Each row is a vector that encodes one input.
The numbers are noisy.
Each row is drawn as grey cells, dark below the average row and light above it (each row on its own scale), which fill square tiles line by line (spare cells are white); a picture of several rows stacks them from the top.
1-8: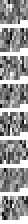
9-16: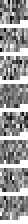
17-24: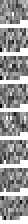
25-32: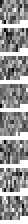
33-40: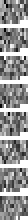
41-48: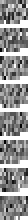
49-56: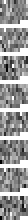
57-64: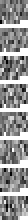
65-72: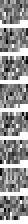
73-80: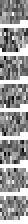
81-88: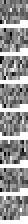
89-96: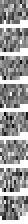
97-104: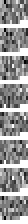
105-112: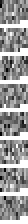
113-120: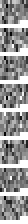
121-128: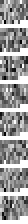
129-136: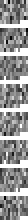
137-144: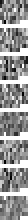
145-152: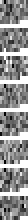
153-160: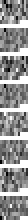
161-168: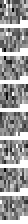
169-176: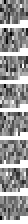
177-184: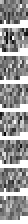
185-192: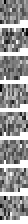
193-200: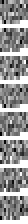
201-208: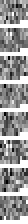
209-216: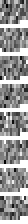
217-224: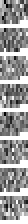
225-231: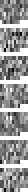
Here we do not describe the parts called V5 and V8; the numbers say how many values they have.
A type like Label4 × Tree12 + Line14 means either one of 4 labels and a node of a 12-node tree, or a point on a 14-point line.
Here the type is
(Label10 + V5 × V8) × Line6.
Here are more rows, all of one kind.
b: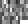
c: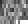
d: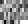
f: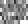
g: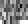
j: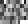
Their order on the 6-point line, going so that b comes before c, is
j, b, c, f, g, d.
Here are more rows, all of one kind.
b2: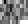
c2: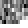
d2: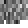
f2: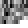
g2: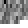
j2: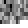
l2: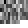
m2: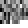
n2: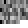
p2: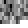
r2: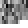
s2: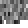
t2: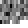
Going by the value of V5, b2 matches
d2 and r2.
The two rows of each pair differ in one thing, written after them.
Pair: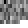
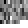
the value of V5
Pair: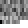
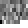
the place on the 6-point line
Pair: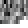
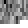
the value of V5
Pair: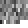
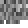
the value of V5
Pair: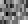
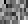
the value of V8
